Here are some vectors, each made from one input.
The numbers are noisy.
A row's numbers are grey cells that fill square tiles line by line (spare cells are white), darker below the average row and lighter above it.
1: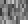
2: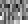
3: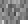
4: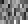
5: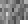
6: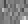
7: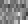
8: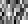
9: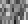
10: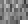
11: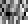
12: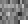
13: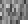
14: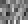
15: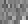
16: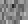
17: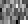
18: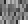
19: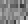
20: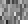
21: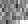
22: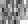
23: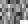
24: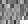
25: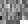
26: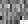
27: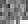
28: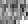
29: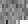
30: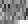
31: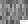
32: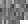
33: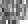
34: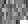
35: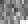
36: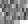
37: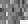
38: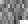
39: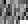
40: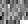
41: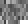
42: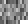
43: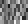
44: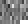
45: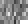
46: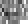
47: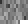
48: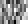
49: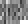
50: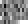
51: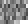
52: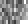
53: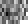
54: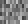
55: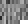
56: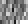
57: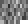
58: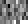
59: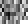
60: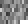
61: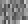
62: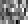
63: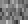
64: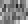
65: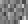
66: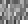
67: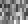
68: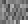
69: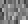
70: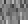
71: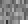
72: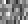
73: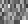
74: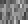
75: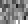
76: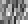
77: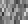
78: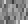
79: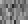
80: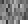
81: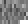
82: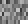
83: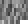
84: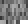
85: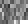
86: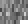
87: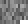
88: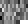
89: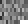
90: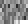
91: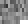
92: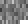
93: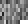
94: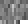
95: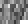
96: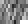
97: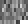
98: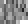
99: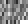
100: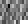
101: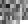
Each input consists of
either a fixed value, or four true/false values.
